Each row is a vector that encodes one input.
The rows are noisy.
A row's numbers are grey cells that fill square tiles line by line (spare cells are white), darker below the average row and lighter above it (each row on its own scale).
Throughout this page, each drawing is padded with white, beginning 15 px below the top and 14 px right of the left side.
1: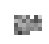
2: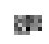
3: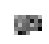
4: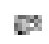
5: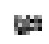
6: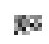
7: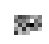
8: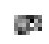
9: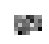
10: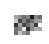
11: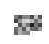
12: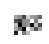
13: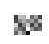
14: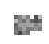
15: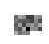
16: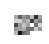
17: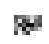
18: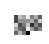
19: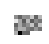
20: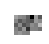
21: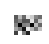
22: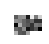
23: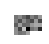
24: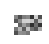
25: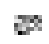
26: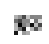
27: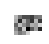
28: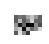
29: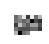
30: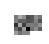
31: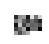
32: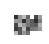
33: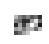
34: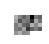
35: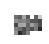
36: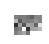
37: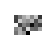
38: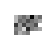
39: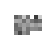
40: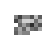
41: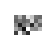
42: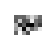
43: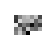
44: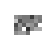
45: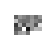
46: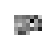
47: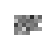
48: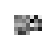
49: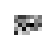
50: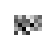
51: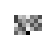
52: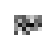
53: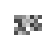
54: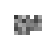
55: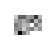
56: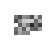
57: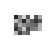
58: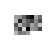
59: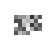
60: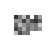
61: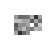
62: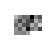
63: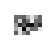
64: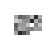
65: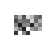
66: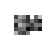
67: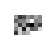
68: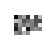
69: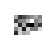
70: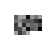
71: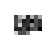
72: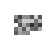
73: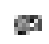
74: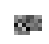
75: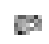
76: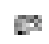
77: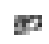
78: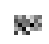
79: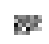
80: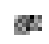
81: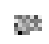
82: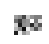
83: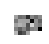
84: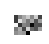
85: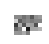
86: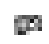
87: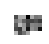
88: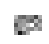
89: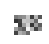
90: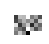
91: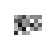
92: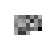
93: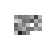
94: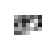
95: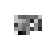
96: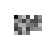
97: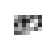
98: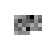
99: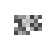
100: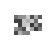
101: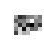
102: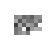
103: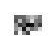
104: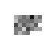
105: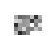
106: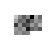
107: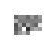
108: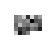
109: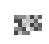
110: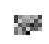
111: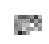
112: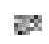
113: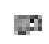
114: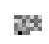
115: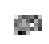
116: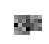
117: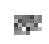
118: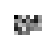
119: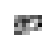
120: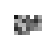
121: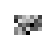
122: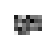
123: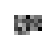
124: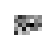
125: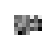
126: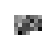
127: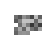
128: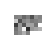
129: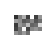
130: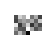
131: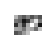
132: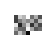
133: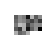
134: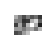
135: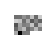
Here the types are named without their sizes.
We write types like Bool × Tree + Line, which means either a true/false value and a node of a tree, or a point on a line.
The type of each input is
Bool × Bool × Bool + List(Line).
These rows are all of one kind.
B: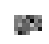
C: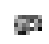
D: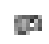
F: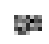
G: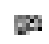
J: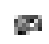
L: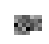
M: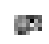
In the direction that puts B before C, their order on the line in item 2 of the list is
D, G, F, M, B, J, C, L.
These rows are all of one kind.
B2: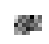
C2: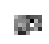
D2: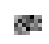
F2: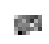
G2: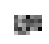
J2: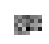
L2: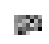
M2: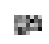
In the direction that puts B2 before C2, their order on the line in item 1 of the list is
B2, D2, J2, G2, M2, L2, C2, F2.
